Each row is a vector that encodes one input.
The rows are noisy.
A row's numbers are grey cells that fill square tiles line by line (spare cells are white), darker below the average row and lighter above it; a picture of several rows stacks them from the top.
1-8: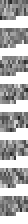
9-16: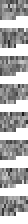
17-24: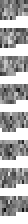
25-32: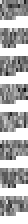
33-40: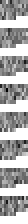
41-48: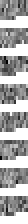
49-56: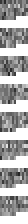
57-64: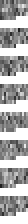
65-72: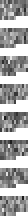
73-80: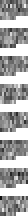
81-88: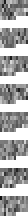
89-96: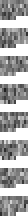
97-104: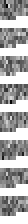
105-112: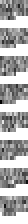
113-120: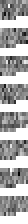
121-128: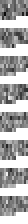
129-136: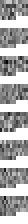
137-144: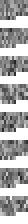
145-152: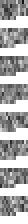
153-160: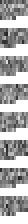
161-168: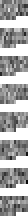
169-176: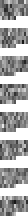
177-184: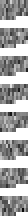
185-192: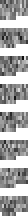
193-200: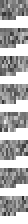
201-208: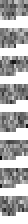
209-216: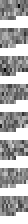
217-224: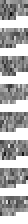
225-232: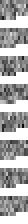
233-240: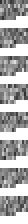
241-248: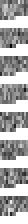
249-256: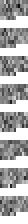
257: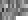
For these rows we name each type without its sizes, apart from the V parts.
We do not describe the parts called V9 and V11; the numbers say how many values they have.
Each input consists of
a true/false value and a value of V11, together with either a node of a tree, or a value of V9.
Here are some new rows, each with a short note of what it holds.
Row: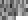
a true/false value, a value of V9 and a value of V11
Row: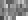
a node of a tree, a true/false value and a value of V11
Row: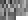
a true/false value, a value of V9 and a value of V11
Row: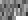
a node of a tree, a true/false value and a value of V11
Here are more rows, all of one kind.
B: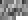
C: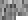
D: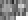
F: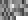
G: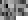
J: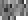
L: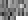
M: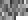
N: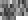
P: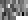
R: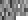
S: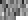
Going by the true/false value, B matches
D, M, R and S.
